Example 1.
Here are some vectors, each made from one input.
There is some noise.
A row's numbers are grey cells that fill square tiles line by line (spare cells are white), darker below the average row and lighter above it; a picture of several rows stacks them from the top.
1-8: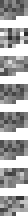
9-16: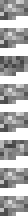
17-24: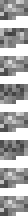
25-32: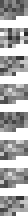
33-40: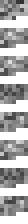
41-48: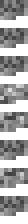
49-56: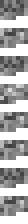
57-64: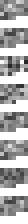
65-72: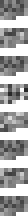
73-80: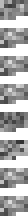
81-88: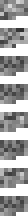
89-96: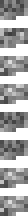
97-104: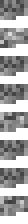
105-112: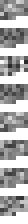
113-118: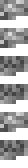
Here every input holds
one of 5 labels.
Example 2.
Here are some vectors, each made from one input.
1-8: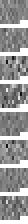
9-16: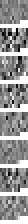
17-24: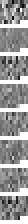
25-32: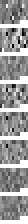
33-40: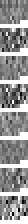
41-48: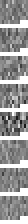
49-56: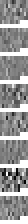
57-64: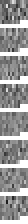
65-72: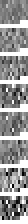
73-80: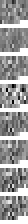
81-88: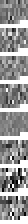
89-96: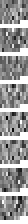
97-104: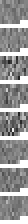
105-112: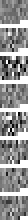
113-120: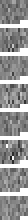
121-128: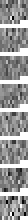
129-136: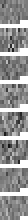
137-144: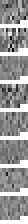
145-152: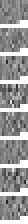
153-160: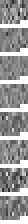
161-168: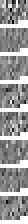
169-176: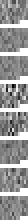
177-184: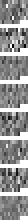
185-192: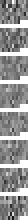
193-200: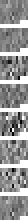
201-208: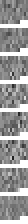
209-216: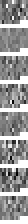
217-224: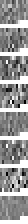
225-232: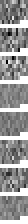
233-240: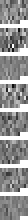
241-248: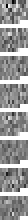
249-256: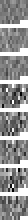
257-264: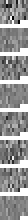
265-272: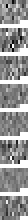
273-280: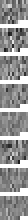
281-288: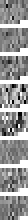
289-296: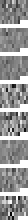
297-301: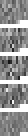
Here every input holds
either a point on a 14-point circle, or a fixed value.
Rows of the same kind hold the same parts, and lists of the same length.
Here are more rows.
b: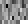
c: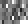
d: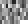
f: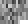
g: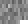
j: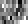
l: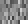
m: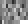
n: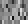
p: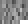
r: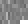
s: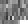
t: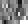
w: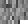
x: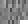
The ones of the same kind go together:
b, c, d, f, g, l, m, n, p, r, s, w, x
j, t

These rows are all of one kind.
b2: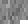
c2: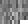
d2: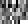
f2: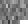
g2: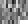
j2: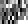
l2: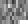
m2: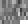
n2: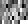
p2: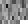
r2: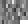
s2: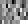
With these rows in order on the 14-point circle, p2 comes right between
m2 and r2.
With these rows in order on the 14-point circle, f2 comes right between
g2 and j2.
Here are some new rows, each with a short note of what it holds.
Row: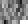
a fixed value
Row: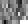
a fixed value
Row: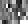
a fixed value
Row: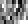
a fixed value
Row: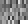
a point on a 14-point circle
